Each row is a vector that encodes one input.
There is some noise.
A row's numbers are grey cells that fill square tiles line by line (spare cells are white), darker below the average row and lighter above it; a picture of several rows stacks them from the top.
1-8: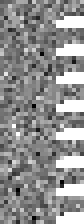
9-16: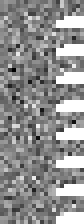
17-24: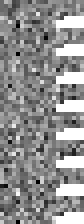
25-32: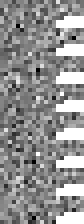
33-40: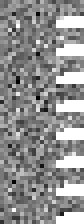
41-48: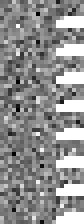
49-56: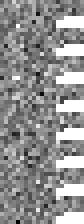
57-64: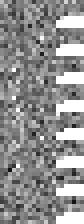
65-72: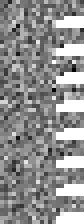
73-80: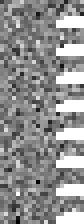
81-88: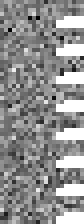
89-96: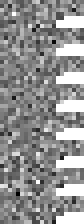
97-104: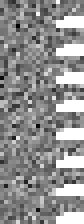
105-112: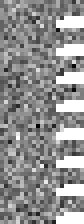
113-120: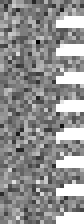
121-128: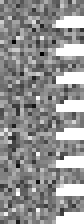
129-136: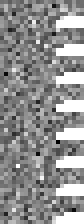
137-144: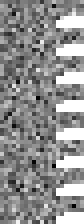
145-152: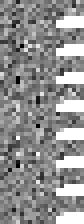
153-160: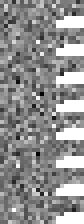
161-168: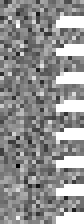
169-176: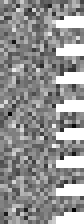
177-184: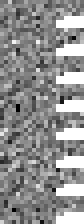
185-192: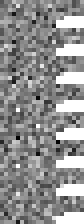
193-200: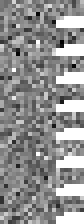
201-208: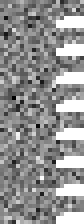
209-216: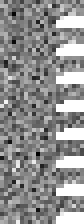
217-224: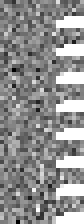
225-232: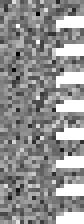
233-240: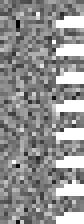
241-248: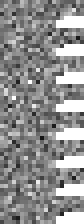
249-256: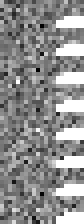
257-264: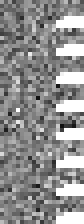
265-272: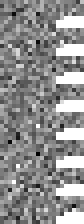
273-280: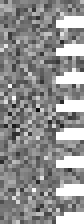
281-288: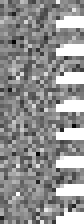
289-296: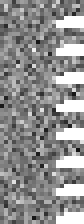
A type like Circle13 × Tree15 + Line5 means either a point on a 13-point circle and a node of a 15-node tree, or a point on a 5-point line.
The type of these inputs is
Bool × Bool × Bool × Bool × Label9 × (Line7 + Line10).
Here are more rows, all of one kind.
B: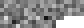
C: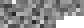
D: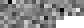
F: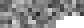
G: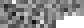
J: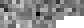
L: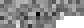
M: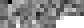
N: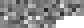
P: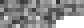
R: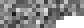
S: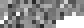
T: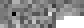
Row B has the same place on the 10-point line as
P and T.
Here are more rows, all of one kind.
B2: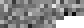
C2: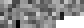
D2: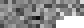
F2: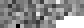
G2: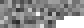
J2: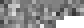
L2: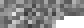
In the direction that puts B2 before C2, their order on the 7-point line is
D2, J2, G2, F2, L2, B2, C2.
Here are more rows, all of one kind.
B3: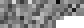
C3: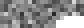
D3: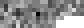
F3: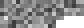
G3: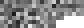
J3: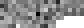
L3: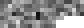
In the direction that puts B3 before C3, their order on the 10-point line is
G3, B3, C3, F3, D3, J3, L3.
